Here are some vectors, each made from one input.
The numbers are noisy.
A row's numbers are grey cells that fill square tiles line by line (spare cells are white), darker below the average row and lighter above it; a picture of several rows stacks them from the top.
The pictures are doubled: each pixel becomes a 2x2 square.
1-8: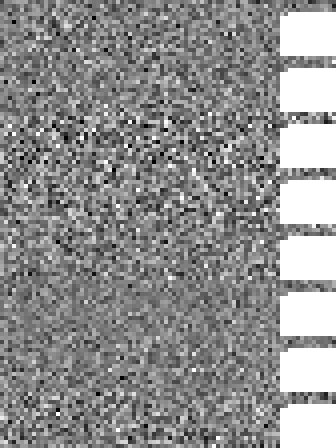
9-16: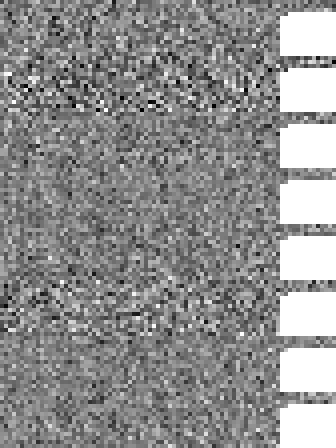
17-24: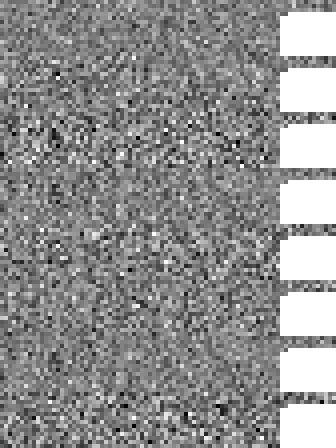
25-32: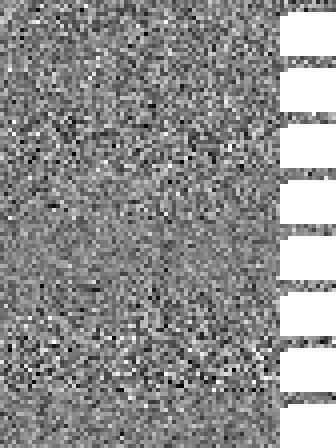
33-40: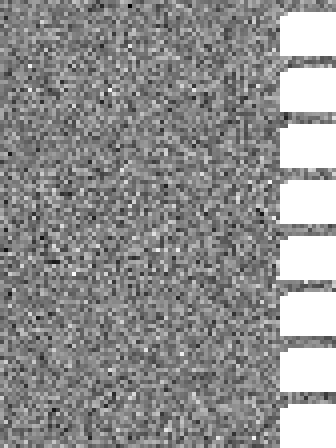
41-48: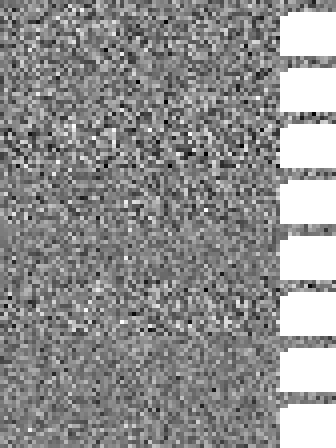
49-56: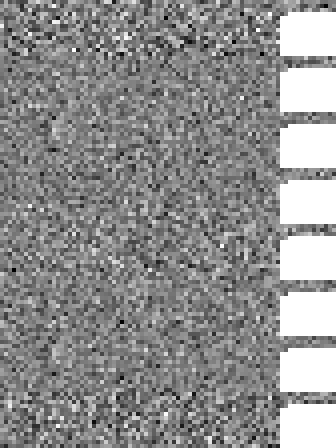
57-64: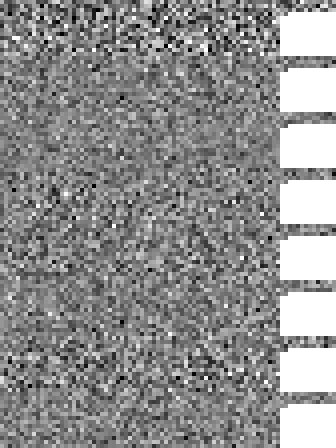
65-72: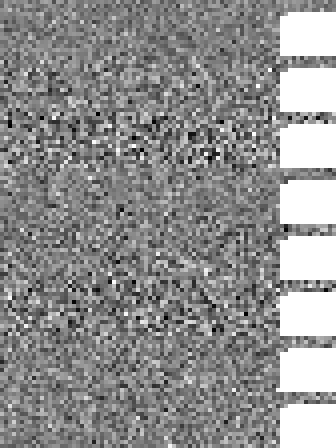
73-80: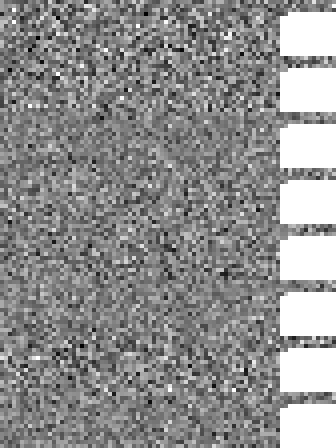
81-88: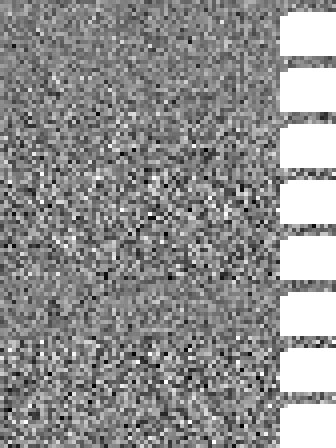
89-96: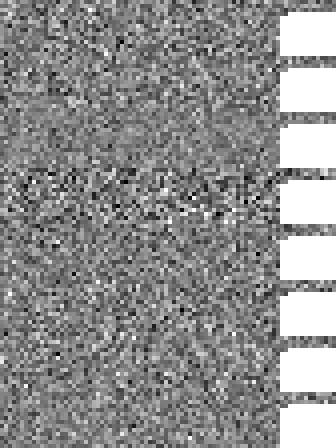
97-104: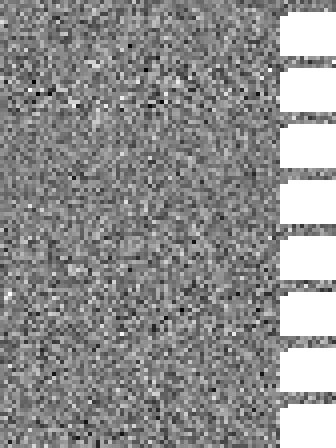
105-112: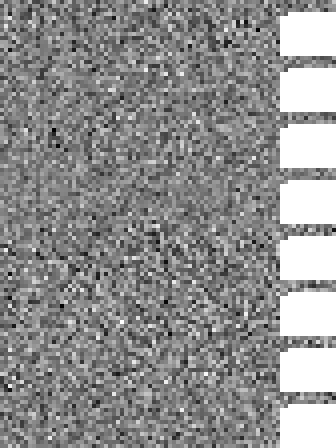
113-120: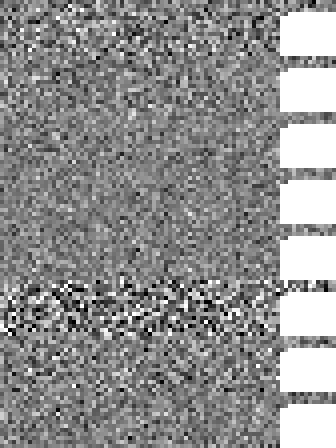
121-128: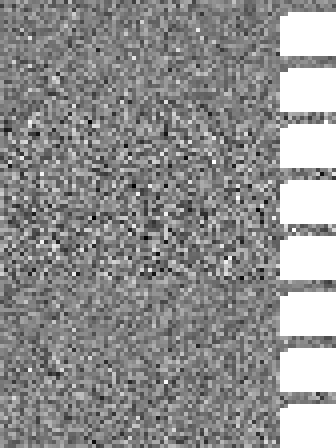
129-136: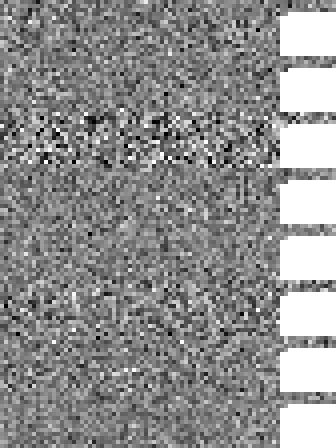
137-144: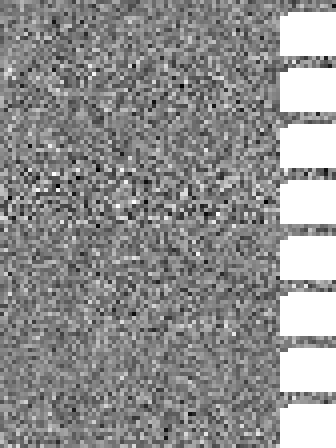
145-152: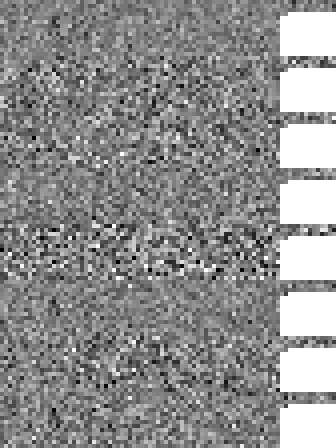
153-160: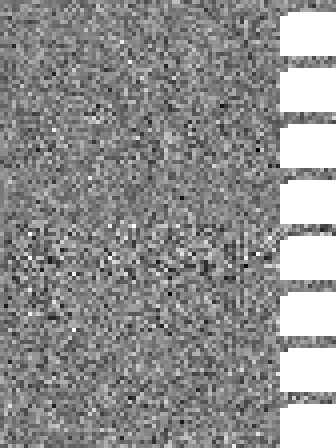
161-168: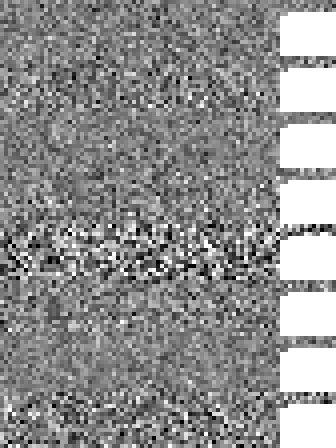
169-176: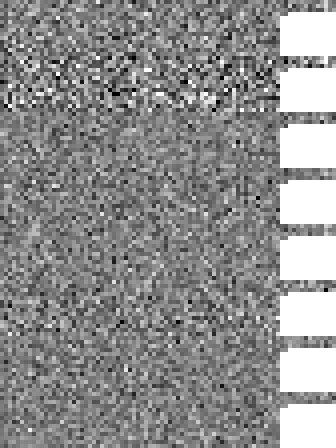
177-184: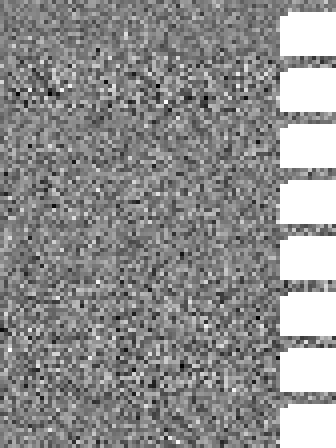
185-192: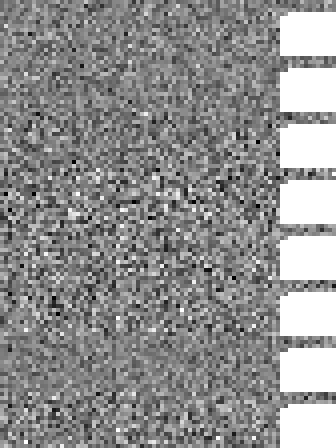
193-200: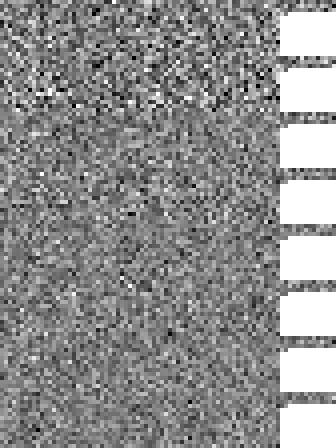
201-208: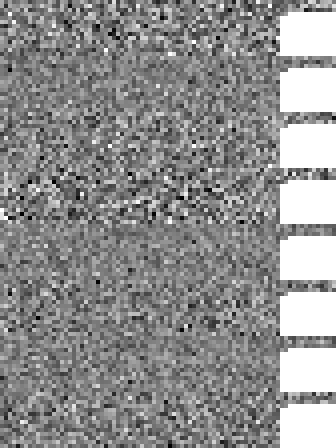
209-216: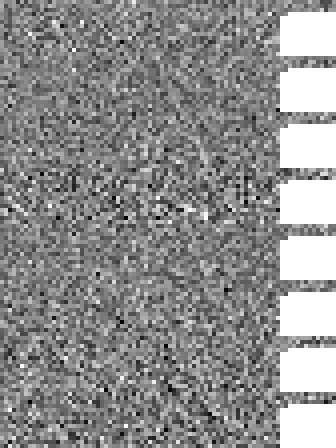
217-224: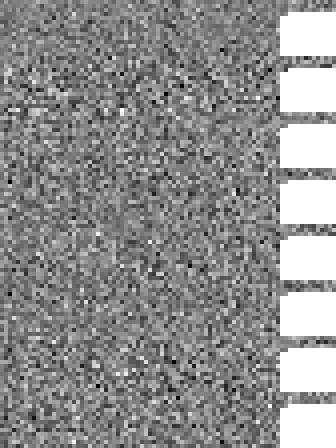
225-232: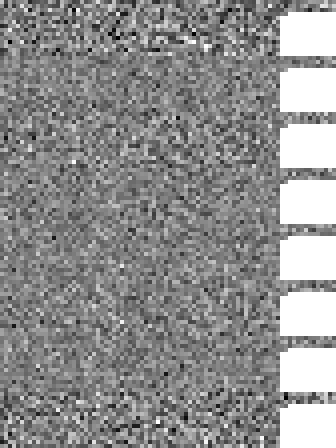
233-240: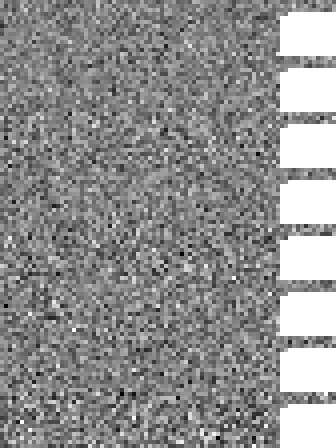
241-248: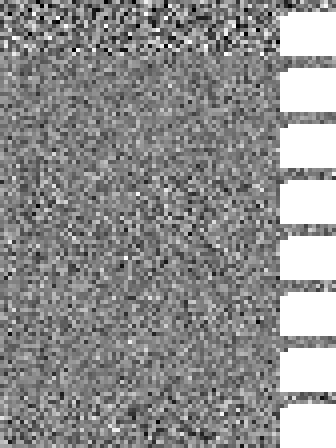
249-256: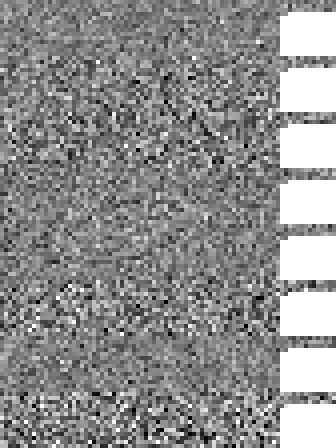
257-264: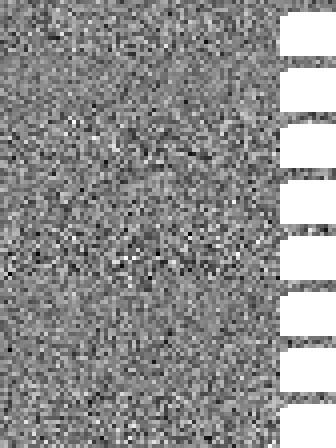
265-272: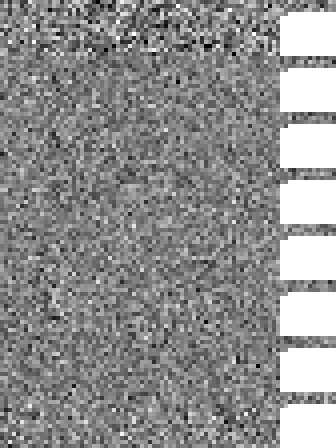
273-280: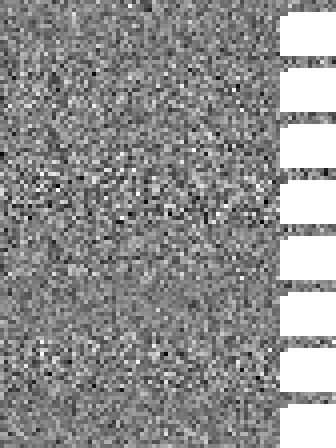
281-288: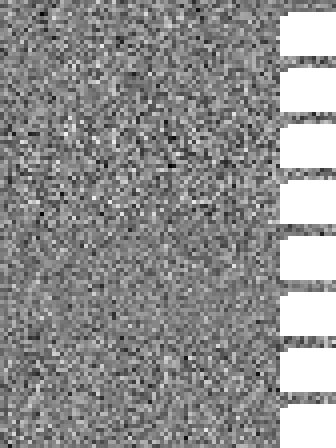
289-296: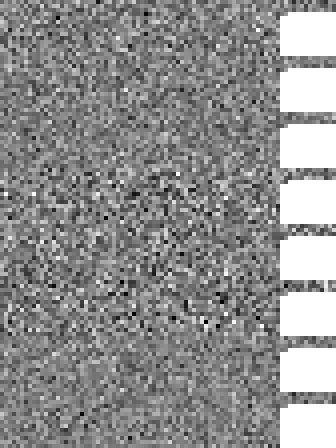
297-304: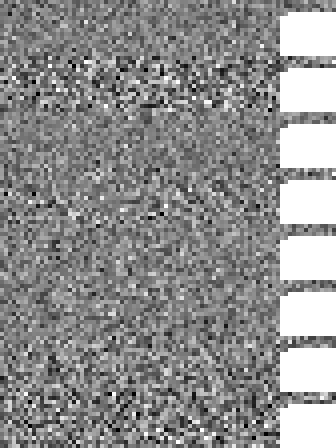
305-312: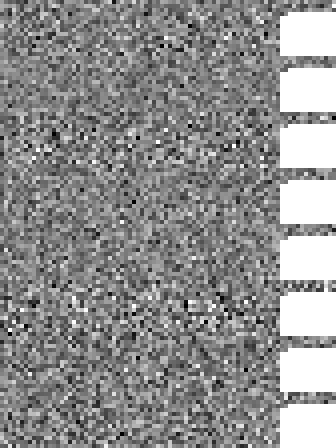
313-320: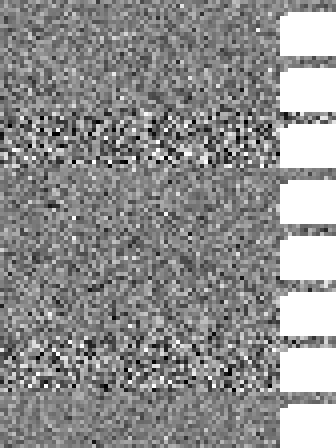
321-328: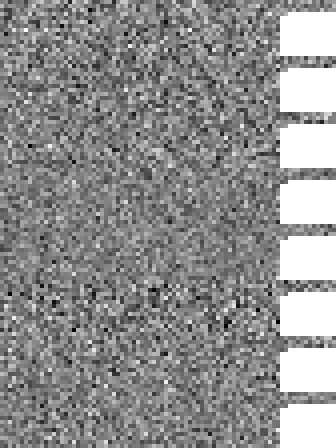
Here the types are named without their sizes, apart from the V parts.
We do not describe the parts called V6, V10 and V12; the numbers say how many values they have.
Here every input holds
a point on a line, a node of a tree, a true/false value, a value of V6, a value of V10 and a value of V12.
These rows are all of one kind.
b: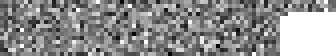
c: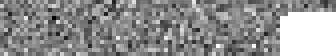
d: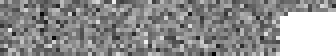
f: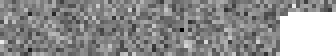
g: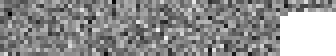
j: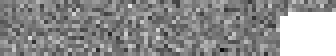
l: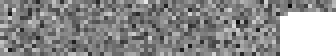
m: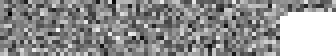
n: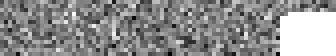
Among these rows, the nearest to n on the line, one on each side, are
c and j.
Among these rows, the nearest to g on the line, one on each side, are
c and m.
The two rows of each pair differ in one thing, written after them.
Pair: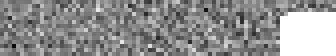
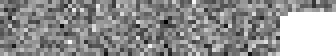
the value of V10
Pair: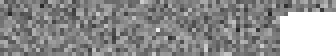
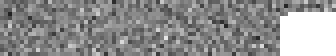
the true/false value
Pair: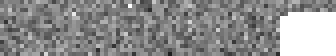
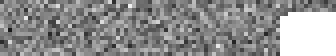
the value of V6
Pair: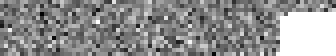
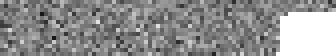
the place on the line
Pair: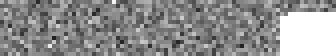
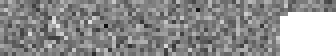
the value of V12
